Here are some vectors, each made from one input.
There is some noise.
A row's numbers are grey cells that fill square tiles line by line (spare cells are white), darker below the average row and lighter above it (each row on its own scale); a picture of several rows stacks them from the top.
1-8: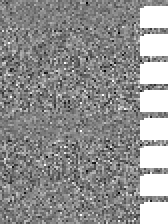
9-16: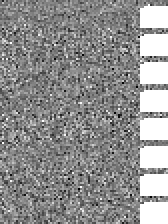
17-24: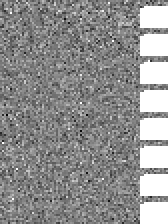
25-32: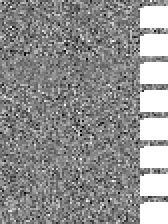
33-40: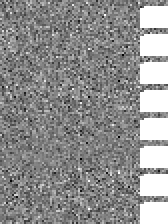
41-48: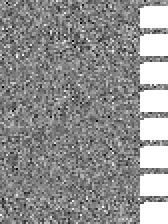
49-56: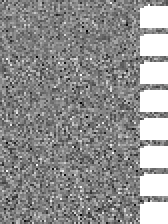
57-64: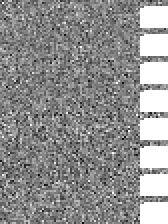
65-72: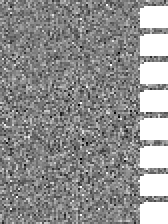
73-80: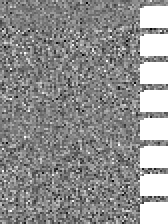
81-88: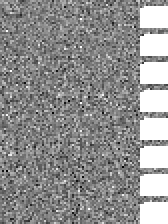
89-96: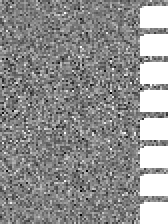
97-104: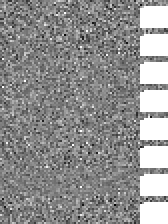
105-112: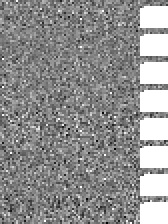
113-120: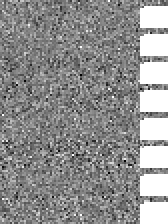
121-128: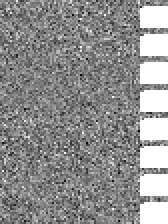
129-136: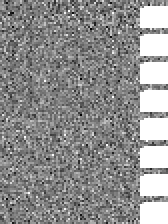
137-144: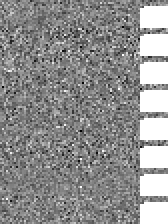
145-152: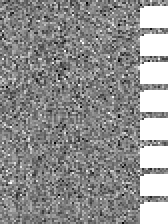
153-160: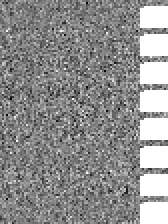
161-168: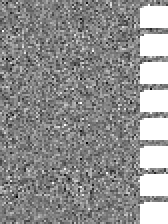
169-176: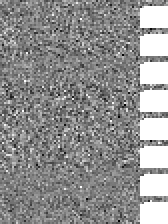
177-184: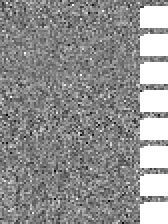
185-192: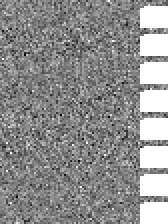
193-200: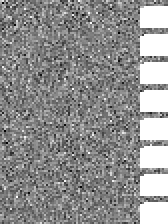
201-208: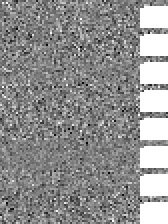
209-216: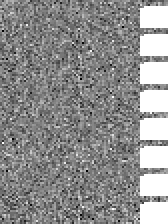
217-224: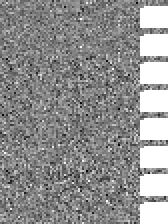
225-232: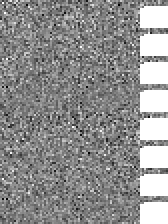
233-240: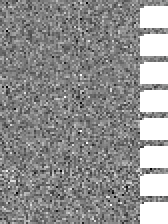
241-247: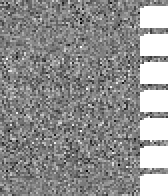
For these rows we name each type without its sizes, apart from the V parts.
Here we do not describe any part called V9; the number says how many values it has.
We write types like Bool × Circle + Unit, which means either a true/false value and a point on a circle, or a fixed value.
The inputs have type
(Line + Tree) × V9.
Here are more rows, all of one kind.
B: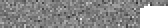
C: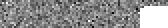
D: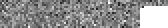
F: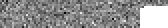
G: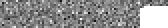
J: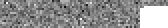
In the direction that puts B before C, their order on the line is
G, J, B, F, D, C.
